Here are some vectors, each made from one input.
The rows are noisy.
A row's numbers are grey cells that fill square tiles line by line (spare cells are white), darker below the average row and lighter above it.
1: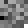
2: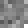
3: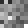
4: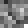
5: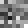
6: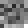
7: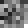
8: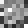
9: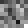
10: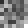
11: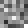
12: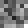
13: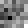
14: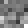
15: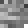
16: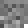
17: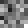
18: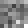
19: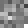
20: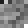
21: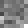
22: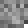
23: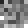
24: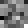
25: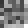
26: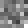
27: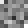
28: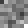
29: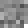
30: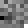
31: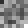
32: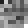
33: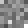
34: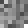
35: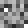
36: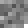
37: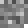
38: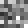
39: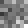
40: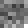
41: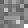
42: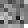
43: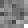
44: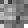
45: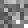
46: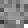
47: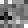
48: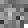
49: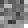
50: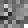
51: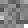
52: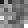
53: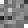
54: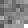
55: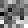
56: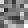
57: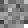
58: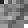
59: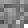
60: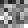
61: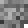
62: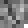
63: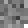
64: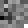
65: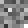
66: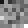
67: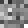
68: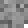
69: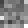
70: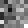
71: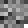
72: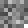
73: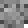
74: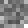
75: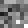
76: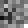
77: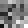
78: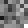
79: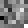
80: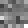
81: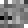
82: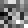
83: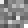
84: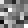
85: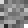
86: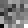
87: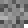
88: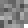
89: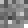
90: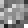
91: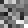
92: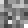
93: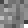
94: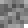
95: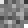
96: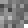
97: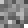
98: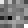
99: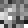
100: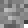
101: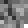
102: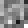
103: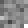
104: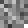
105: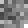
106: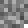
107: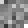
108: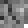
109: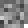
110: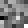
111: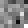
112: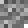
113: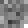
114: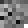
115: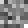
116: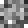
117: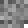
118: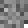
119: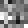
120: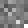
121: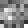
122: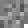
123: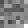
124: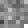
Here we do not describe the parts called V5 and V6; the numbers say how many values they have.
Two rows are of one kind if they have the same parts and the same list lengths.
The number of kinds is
2.
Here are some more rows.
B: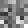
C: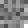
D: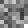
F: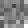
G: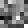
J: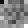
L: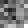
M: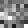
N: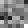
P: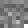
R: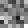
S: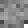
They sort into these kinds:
B, D, F, J, M, P, R, S
C, G, L, N

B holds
a point on a 4-point line, a true/false value and a value of V6.
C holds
a point on a 4-point line and a value of V5.
